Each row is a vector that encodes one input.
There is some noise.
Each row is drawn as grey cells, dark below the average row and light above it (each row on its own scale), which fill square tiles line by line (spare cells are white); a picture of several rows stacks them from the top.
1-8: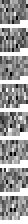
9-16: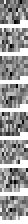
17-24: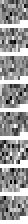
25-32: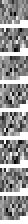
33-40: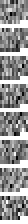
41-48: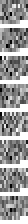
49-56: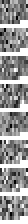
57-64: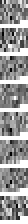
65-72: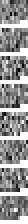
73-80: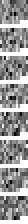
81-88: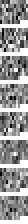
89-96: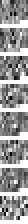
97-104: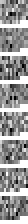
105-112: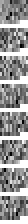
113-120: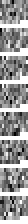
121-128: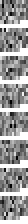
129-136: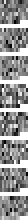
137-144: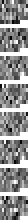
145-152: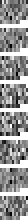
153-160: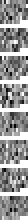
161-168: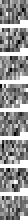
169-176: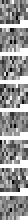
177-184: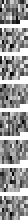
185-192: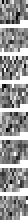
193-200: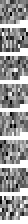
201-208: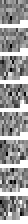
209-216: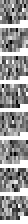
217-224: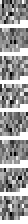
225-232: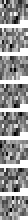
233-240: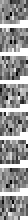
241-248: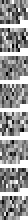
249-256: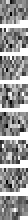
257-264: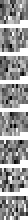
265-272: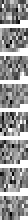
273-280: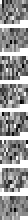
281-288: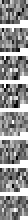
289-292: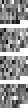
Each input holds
either a point on an 11-point circle and a true/false value, or a list of up to two points on a 4-point line.
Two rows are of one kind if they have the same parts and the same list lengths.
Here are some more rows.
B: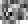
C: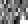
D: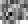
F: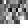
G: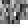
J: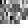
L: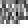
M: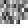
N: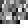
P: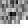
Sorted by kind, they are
B, D, J, M, P
C, F
G, N
L

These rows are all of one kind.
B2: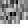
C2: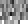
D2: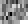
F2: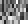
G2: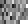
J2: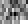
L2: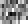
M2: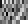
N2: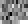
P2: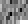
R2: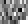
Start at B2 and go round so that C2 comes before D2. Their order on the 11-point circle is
B2, L2, C2, F2, G2, R2, P2, J2, M2, N2, D2.
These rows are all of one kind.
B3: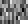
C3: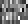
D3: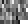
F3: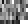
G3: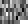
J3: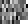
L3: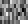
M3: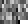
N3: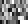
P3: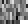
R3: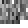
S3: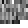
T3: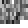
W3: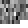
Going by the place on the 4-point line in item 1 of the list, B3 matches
C3, G3 and L3.
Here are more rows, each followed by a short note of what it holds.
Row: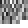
a point on an 11-point circle and a true/false value
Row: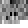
a point on an 11-point circle and a true/false value
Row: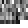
a list of two items
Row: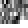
a list of one item
